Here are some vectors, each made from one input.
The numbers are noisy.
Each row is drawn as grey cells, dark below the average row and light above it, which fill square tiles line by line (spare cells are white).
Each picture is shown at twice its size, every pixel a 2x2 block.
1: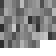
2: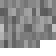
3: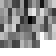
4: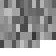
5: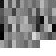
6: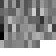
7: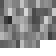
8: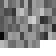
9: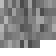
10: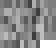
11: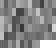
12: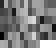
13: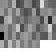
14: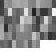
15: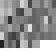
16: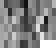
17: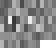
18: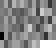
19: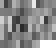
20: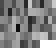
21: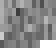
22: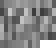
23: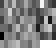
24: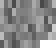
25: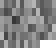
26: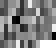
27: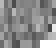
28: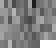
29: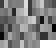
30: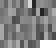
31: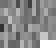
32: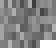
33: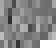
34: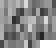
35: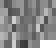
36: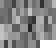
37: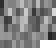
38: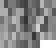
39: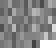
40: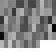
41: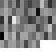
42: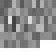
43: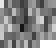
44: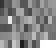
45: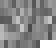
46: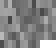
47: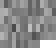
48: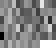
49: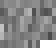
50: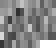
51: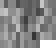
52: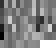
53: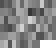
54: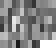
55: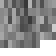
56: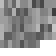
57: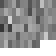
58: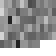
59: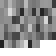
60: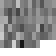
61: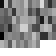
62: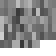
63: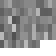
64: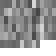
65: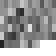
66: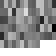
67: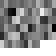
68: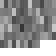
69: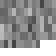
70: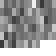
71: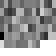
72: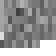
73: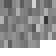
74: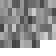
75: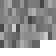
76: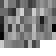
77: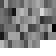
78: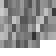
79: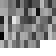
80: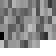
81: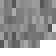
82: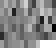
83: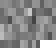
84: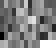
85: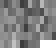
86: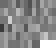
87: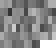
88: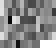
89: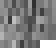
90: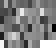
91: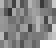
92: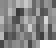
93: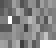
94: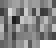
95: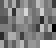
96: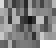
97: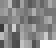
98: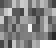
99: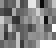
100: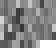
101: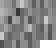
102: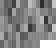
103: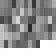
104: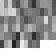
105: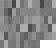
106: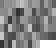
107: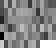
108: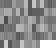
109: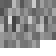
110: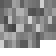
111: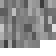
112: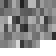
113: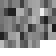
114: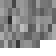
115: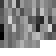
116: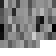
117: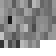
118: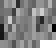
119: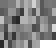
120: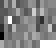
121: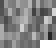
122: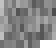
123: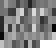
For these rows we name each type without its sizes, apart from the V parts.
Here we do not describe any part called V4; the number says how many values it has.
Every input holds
a label, together with either a point on a line and a true/false value, or a list of values of V4.
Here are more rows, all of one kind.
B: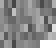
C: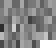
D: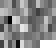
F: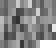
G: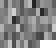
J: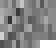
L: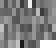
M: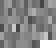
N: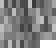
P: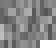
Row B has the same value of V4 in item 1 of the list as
G, L, N and P.
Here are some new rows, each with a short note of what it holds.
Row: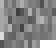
a label, together with a list of one item
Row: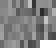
a label, together with a list of two items
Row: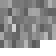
a label, together with a list of one item
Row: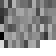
a label, a point on a line and a true/false value
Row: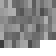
a label, together with a list of two items
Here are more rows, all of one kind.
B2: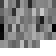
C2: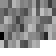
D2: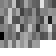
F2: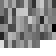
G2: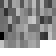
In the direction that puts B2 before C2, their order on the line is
F2, D2, G2, B2, C2.
